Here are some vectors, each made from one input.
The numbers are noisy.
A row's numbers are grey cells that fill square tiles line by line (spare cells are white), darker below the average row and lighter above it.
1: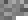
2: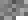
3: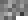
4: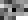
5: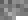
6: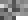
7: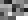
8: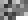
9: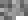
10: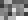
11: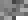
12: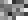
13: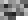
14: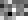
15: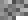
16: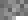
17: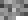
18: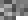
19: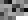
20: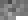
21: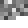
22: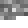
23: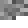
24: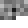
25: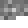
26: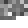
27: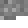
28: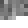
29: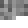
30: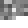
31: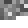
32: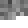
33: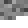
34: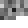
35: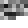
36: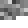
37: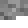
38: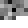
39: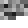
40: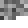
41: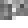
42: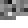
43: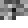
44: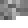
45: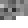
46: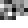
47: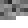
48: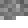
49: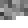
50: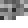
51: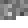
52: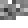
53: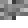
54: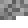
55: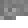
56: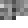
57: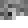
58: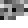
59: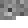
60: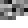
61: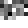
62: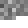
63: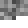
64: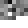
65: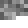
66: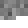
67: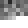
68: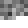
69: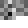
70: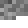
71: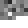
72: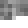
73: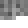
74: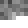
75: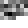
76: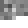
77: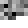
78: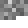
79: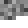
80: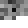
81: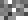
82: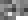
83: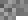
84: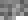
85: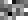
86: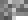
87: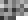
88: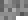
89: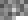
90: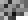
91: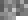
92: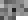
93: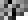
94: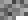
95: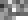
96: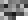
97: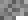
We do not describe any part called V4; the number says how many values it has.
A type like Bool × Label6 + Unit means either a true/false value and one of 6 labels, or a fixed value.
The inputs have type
List2(Bool × V4).
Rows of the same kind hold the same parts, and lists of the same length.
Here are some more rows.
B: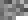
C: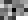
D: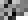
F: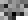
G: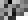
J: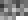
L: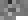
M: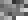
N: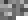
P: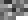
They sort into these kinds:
B, J, L, N, P
C, M
D, F, G

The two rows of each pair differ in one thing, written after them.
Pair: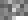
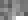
the true/false value in item 1 of the list
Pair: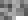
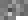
the value of V4 in item 1 of the list
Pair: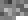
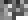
the true/false value in item 1 of the list
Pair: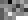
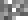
the true/false value in item 1 of the list
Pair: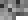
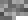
the value of V4 in item 2 of the list
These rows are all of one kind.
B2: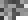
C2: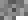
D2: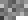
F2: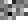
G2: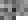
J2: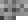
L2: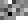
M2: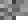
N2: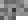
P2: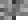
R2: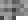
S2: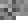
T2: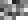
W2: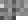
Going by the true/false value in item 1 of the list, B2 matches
J2, L2, R2 and T2.
